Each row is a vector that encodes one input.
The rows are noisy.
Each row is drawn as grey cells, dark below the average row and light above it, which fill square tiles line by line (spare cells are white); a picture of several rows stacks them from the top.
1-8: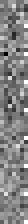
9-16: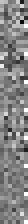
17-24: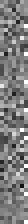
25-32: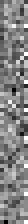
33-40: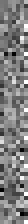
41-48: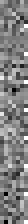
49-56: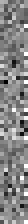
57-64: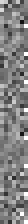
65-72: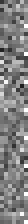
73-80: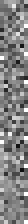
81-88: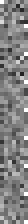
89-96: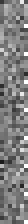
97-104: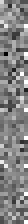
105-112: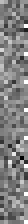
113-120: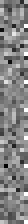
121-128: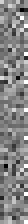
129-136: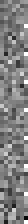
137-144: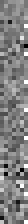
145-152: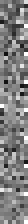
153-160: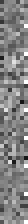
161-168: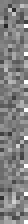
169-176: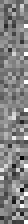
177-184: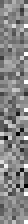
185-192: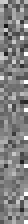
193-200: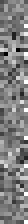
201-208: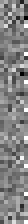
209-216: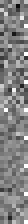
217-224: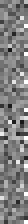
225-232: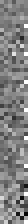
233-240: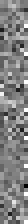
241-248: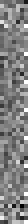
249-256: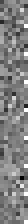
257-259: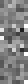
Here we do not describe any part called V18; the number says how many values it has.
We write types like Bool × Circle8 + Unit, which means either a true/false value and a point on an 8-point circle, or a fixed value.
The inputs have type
(Bool × Bool × Bool × Bool + Unit) × Line3 × Line4 + V18.
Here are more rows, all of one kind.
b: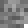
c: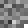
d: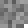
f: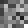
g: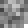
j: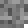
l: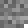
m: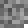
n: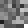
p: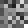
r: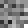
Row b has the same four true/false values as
c, f and m.
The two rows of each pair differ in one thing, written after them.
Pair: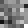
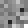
the place on the 4-point line
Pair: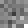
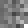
one of the four true/false values
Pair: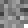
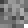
the place on the 3-point line
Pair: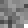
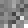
the place on the 3-point line
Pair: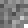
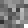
the place on the 3-point line
